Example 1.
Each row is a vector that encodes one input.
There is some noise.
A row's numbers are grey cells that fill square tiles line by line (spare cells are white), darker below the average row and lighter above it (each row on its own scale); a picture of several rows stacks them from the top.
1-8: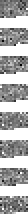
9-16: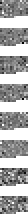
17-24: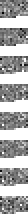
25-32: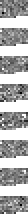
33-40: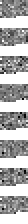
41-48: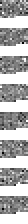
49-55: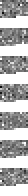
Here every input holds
either a fixed value, or a point on a 3-point line and a point on a 4-point line, or three true/false values.
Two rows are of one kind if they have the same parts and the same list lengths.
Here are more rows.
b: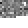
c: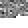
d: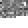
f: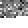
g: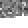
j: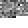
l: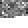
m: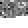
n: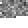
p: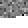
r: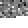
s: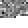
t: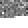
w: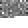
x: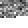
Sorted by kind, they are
b, d, g, l, m, t, w
c, f, j, n, r, s, x
p

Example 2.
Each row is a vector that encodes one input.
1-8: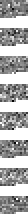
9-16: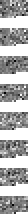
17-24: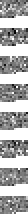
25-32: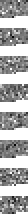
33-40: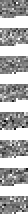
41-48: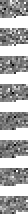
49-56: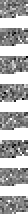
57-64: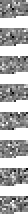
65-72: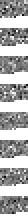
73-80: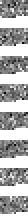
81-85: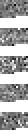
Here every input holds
either a point on an 8-point circle, or a point on a 9-point circle.
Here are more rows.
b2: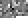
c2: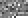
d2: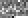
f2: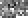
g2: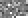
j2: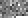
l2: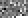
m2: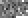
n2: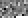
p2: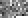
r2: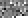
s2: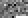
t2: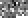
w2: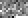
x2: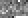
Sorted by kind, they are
b2, c2, g2, j2, l2, n2, p2, r2
d2, f2, m2, s2, t2, w2, x2

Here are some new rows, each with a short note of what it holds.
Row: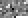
a point on an 8-point circle
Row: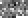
a point on a 9-point circle
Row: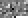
a point on an 8-point circle
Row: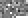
a point on an 8-point circle
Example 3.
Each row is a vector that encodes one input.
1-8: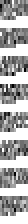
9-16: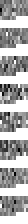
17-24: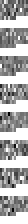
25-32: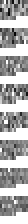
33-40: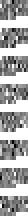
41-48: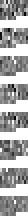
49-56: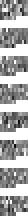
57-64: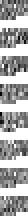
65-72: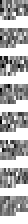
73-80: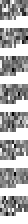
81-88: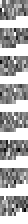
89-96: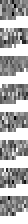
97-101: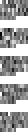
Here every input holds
a point on a 10-point line, together with either a fixed value, or three true/false values.
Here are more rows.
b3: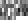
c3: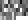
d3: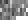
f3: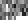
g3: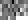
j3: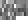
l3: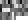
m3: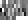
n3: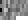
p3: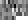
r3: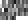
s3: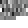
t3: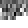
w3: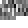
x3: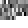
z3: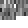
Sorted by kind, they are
b3, j3, m3, p3, r3, w3, x3
c3, d3, f3, g3, l3, n3, s3, t3, z3

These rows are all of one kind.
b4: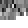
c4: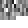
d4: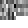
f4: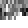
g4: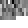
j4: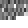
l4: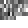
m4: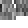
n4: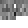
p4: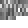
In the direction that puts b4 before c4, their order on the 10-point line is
b4, g4, n4, j4, p4, d4, l4, m4, c4, f4.
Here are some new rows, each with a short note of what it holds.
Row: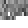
a point on a 10-point line
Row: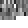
a point on a 10-point line and three true/false values
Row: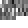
a point on a 10-point line
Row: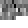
a point on a 10-point line
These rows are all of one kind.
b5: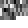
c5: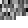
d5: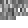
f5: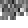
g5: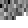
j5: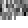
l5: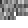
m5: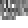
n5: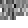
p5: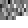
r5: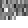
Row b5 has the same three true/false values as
l5 and r5.
